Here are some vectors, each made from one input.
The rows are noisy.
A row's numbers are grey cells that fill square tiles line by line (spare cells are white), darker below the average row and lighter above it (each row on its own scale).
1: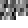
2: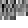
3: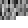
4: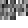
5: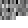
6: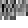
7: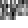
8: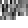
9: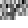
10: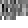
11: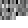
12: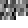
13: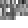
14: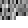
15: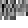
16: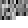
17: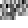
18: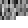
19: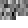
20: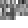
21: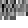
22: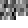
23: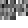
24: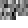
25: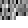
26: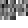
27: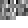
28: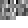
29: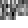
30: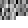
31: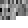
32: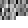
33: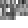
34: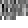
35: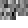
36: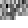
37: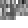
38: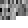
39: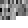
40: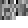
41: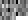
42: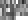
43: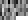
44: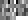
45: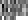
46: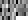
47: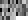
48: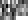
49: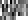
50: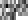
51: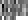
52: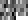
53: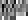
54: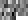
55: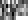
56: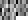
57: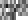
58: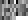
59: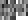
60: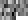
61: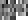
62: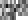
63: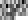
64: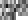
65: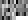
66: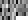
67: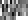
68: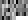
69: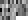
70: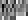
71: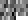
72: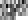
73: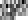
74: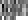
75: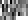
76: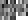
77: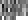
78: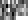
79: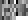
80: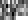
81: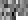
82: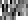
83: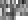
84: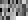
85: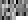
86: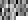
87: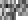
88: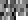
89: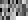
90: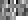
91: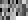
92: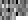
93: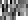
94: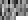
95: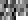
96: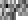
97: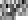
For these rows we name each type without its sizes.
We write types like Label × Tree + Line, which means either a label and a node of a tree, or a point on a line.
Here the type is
Circle + Tree.
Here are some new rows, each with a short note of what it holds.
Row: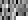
a node of a tree
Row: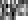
a point on a circle
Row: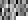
a node of a tree
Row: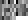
a node of a tree
